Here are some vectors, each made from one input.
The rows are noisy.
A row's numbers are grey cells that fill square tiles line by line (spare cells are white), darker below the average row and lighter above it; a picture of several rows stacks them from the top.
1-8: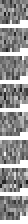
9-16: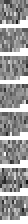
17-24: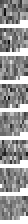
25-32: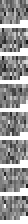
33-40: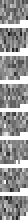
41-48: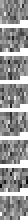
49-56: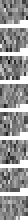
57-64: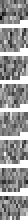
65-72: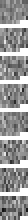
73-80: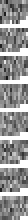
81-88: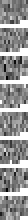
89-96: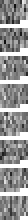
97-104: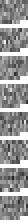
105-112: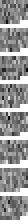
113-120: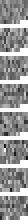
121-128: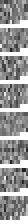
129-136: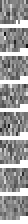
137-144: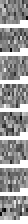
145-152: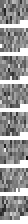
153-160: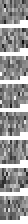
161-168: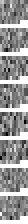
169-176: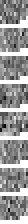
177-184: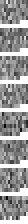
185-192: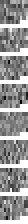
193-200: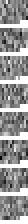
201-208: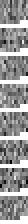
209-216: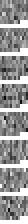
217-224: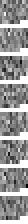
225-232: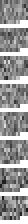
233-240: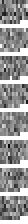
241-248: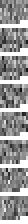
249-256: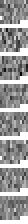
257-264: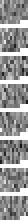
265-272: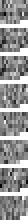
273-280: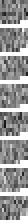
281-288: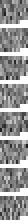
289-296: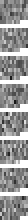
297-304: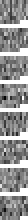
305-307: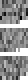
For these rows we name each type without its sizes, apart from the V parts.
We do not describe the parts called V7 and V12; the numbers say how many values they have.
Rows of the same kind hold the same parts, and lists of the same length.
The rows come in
3 kinds.
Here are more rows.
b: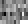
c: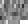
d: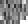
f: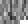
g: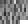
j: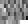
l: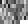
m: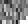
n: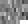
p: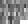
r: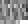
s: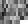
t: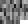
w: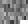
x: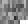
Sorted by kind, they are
b, s
c, f, g, j, n, r
d, l, m, p, t, w, x

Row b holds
a value of V7.
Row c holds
a point on a line and a node of a tree.
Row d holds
a point on a line and a value of V12.
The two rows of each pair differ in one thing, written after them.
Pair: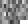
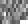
the place on the line
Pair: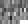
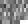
the value of V12
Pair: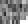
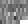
the place on the line
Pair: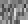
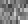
the value of V12
